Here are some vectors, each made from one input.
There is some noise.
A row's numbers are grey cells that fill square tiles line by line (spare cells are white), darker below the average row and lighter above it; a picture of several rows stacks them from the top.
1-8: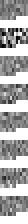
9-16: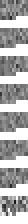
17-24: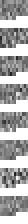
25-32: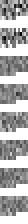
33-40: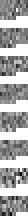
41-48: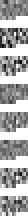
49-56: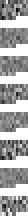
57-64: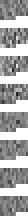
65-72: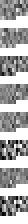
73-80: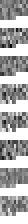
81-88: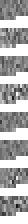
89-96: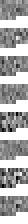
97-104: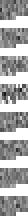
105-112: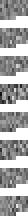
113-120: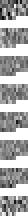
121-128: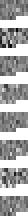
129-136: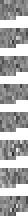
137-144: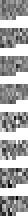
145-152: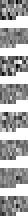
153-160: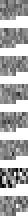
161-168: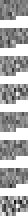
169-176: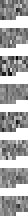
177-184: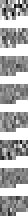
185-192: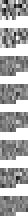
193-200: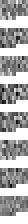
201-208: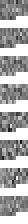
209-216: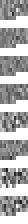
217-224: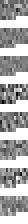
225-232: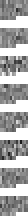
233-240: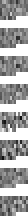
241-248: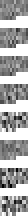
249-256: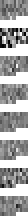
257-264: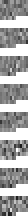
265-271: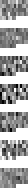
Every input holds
a point on a 6-point circle, a node of a 10-node tree and a true/false value, together with a list of up to two points on a 5-point line.
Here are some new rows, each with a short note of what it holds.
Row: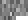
a point on a 6-point circle, a node of a 10-node tree and a true/false value, together with the empty list
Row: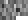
a point on a 6-point circle, a node of a 10-node tree and a true/false value, together with a list of one item
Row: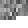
a point on a 6-point circle, a node of a 10-node tree and a true/false value, together with the empty list
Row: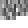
a point on a 6-point circle, a node of a 10-node tree and a true/false value, together with the empty list
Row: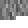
a point on a 6-point circle, a node of a 10-node tree and a true/false value, together with a list of two items
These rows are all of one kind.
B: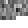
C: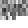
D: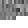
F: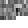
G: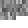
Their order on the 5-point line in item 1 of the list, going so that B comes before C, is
F, D, B, G, C.
